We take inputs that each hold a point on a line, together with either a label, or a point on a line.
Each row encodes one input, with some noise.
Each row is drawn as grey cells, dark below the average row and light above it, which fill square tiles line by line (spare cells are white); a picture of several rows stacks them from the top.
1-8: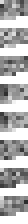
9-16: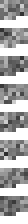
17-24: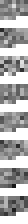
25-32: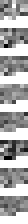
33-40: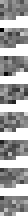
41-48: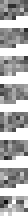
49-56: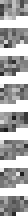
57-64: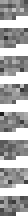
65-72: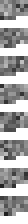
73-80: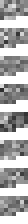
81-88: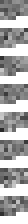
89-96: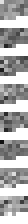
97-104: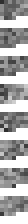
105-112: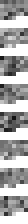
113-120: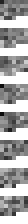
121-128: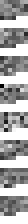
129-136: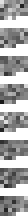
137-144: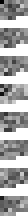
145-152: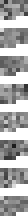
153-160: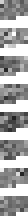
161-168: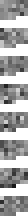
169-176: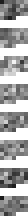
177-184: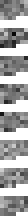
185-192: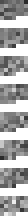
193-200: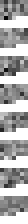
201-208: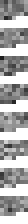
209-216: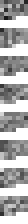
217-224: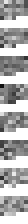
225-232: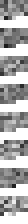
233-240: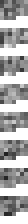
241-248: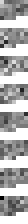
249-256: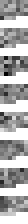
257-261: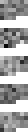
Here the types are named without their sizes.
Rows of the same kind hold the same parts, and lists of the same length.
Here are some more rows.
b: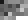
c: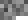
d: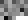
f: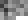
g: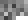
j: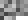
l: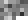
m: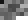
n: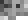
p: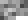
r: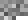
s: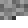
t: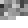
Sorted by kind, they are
b, c, d, f, g, m, n
j, l, p, r, s, t

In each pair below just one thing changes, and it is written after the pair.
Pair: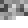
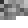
the place on the line
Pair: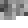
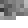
the label
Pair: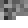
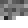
the place on the line
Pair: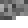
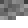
the place on the line
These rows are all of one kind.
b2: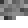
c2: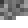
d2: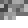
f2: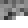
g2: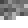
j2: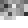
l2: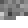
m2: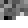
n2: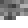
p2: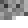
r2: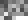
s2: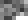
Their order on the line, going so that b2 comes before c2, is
l2, m2, f2, s2, d2, p2, r2, j2, n2, b2, g2, c2.
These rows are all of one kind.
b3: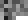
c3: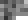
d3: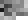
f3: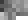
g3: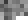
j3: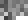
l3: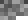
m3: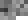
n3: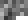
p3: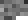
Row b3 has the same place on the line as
f3 and n3.
